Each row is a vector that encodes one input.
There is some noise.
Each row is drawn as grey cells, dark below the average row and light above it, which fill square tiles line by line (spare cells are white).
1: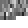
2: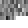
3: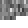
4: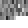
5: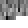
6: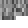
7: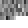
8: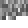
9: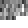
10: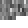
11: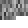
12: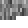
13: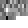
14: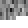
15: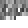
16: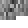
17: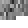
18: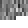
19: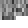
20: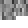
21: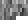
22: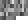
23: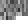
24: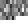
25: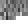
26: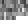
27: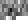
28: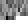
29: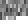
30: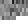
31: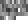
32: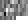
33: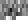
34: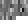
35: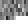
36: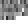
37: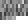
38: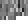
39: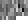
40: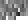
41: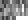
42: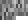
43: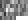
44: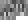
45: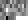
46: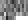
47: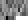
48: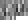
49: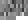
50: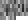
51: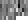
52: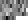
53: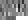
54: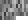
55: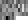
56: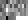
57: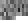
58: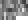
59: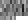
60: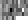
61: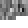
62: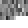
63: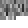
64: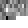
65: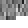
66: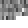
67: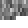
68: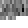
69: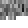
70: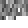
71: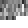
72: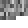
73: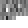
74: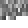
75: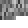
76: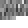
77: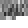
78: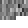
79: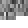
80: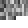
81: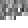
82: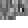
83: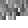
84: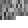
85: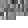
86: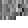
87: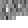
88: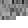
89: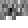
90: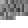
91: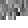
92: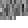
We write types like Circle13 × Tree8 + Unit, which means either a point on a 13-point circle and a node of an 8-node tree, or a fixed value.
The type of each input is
Bool × Bool × Bool × (Label7 + Line8).
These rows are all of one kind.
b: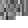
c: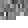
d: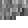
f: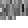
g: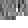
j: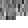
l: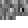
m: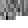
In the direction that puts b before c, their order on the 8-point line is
d, m, b, j, c, f, g, l.
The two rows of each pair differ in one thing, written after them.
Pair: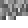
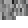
one of the three true/false values
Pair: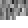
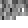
the label
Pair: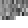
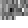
the label
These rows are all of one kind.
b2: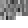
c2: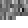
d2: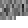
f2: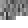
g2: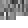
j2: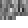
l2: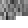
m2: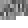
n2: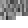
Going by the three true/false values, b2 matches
f2, l2 and n2.
